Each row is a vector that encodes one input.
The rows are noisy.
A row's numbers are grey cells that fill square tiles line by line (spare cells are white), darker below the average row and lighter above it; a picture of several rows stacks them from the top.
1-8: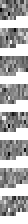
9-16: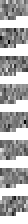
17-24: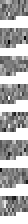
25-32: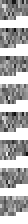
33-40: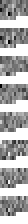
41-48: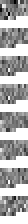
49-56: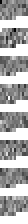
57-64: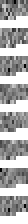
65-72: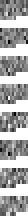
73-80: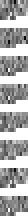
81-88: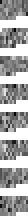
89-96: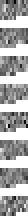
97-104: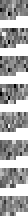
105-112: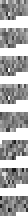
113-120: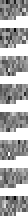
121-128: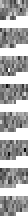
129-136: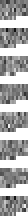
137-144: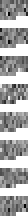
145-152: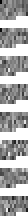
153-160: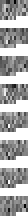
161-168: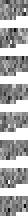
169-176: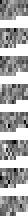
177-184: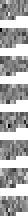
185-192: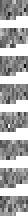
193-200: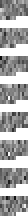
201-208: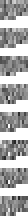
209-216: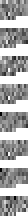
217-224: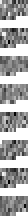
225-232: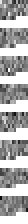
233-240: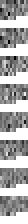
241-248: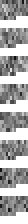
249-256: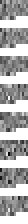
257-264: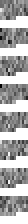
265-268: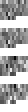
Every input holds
a point on an 8-point line, together with either a point on a 3-point line and a point on a 9-point line, or a point on an 8-point line.
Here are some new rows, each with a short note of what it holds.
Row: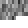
a point on each of two 8-point lines
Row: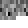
a point on a 3-point line, a point on an 8-point line and a point on a 9-point line
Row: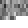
a point on each of two 8-point lines
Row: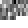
a point on each of two 8-point lines
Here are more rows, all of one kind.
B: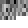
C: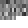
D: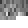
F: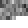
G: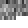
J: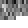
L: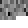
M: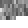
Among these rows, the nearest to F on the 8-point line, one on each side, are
L and M.
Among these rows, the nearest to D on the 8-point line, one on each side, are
C and L.
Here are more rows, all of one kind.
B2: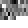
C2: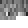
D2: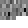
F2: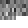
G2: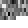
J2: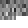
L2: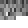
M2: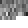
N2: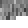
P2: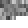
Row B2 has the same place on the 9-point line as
C2, D2, M2 and N2.
